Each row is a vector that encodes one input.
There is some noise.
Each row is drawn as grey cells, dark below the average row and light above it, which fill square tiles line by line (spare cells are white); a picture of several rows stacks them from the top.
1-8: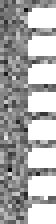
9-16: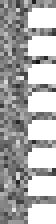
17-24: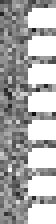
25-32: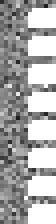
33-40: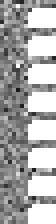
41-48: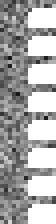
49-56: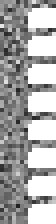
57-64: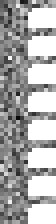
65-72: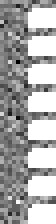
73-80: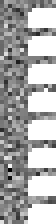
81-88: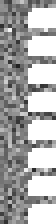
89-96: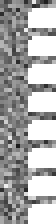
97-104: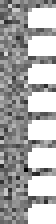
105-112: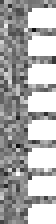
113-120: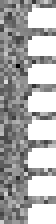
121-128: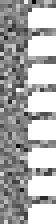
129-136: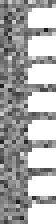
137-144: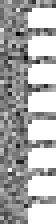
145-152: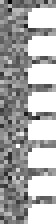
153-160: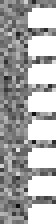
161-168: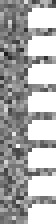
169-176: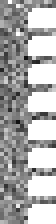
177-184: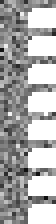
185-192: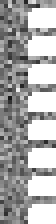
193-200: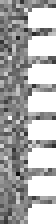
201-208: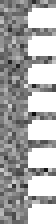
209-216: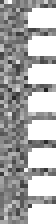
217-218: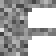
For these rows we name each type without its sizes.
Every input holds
a point on each of two lines and a true/false value, together with either a point on a circle, or a fixed value.
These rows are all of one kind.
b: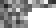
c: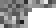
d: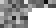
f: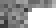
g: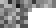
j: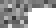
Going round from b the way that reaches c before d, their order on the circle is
b, f, j, c, g, d.
